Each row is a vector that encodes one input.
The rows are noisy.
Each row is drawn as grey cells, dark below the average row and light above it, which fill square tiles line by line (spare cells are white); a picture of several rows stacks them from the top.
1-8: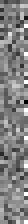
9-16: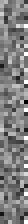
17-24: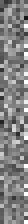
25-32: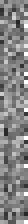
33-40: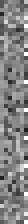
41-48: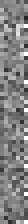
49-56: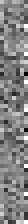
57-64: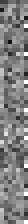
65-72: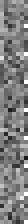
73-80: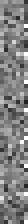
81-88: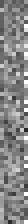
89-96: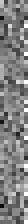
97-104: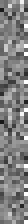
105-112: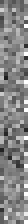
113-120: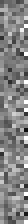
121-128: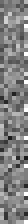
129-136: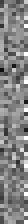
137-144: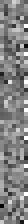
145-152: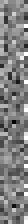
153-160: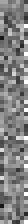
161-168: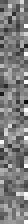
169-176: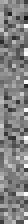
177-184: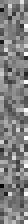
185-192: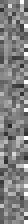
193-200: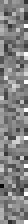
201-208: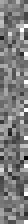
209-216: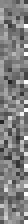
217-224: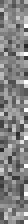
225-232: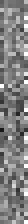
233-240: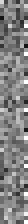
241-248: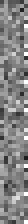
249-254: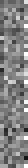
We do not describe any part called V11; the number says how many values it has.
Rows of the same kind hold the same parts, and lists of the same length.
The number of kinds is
2.
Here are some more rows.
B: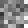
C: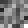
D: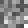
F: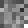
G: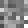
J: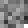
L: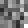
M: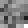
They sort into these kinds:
B, D, F, G, J, M
C, L

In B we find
a true/false value and a value of V11.
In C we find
a point on a 9-point circle.
